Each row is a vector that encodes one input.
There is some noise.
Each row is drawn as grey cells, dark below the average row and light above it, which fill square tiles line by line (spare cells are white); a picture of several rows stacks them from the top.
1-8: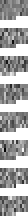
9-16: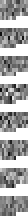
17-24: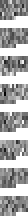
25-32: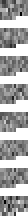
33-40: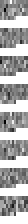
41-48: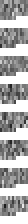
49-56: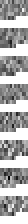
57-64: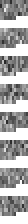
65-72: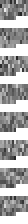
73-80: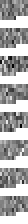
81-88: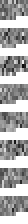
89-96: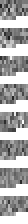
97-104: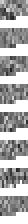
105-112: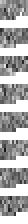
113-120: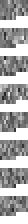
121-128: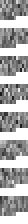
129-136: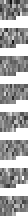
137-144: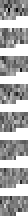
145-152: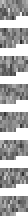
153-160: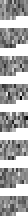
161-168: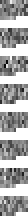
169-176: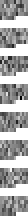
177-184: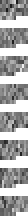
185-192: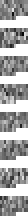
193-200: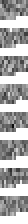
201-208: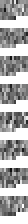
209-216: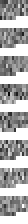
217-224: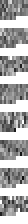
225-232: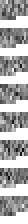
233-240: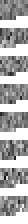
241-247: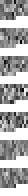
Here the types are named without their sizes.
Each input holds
a point on a line, together with either a fixed value, or a node of a tree.
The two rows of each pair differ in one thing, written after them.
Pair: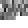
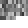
the node of the tree
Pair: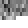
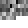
the node of the tree
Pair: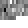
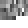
the node of the tree
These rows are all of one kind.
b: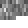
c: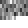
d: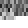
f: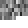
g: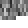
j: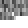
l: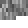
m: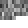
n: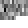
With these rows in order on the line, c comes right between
b and f.
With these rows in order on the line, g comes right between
d and l.
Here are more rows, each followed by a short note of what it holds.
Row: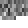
a point on a line and a node of a tree
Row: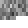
a point on a line
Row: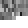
a point on a line and a node of a tree
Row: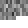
a point on a line
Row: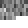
a point on a line and a node of a tree
